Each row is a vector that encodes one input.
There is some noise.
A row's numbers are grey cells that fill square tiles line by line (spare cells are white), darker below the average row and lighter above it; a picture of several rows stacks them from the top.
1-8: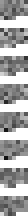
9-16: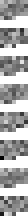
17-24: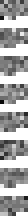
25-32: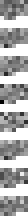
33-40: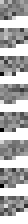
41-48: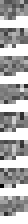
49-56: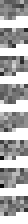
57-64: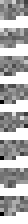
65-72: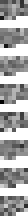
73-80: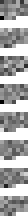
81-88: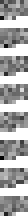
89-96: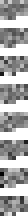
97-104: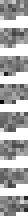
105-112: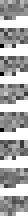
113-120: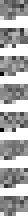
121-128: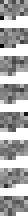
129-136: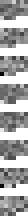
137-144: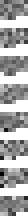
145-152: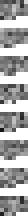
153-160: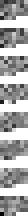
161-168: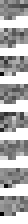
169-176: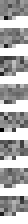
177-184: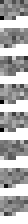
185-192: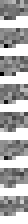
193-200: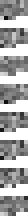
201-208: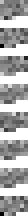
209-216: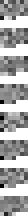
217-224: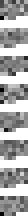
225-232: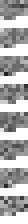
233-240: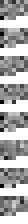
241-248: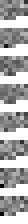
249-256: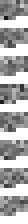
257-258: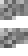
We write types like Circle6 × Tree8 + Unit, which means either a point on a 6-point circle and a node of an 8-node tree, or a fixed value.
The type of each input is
(Bool × Bool × Bool + Unit) × Circle6 × Line6 + List2(Line5).
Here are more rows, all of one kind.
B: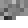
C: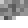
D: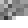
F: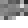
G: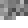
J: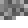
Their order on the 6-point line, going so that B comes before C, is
B, J, F, G, C, D.
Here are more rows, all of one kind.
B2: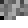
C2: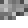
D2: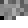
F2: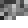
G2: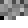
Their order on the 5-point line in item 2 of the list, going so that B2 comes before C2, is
G2, B2, C2, D2, F2.
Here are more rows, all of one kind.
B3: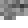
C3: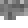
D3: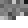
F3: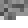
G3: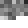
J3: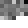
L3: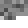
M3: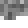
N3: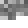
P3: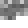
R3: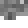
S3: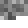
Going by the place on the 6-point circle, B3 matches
F3 and L3.
